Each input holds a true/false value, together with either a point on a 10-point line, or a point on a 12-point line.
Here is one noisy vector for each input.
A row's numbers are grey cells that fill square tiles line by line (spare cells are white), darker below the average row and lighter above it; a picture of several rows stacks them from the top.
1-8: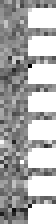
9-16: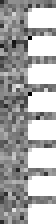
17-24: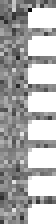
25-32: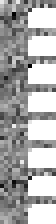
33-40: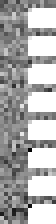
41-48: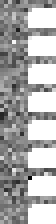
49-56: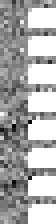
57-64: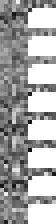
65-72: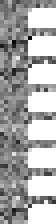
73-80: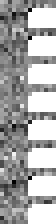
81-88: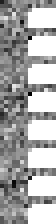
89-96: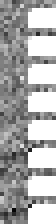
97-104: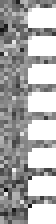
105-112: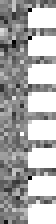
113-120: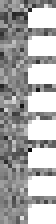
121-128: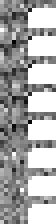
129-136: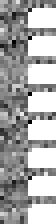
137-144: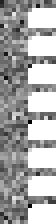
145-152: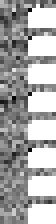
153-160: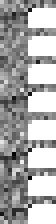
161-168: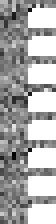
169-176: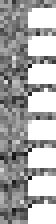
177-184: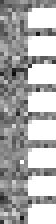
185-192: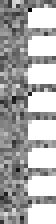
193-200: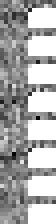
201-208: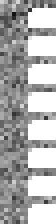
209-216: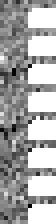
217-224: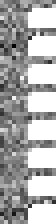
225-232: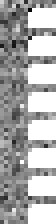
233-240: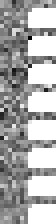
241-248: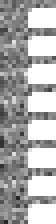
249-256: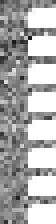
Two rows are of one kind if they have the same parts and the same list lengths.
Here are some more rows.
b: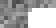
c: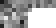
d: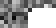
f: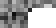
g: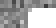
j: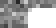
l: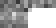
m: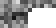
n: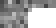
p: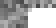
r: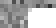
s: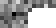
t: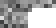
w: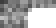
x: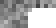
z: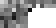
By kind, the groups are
b, d, f, g, m, p, r, s, x
c, j, l, n, t, w, z

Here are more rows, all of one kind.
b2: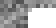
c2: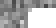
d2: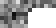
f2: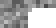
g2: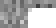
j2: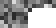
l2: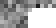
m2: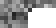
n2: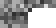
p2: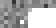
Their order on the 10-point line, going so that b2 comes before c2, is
n2, m2, j2, l2, b2, f2, c2, p2, d2, g2.
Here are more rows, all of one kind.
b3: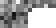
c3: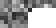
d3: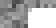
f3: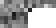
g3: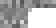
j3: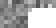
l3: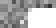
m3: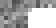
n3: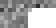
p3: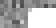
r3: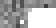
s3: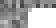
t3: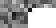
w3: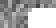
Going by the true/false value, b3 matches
c3, f3 and t3.
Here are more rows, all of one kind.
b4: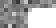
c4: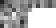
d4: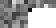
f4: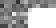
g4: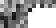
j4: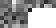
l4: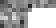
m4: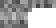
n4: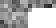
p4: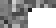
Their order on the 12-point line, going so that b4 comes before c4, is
g4, f4, b4, j4, p4, m4, n4, c4, l4, d4.
